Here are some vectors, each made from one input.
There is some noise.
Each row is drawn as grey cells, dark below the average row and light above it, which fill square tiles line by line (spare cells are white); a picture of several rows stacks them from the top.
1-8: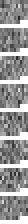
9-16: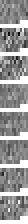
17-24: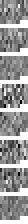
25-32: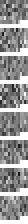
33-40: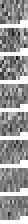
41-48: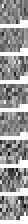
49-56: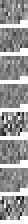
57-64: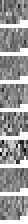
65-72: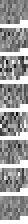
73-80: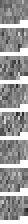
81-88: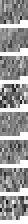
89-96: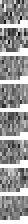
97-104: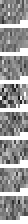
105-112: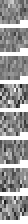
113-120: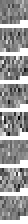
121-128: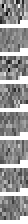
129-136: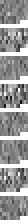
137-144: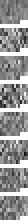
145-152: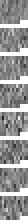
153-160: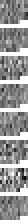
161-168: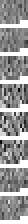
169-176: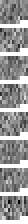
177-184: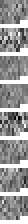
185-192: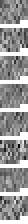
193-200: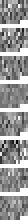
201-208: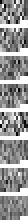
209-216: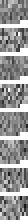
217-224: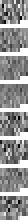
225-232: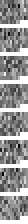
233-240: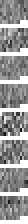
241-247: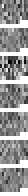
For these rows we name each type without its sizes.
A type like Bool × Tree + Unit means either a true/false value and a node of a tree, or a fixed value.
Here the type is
List(Circle).
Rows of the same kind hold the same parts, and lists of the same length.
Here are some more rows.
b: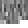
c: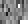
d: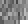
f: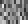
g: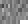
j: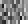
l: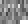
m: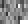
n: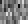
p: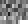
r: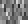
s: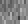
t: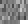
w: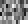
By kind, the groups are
b, c, d, f, g, l, m, n, s
j, r, t
p, w

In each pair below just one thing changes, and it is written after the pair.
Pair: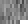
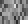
the place on the circle in item 1 of the list
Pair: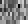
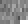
the place on the circle in item 2 of the list
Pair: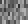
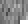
the place on the circle in item 2 of the list
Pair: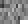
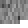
the place on the circle in item 1 of the list
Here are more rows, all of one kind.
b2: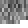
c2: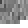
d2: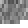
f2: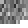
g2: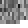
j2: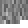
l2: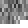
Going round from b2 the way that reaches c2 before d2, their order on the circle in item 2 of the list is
b2, j2, f2, g2, c2, l2, d2.
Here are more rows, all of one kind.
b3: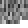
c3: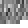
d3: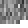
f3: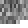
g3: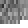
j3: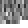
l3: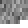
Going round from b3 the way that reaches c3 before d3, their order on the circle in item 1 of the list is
b3, c3, d3, j3, f3, g3, l3.
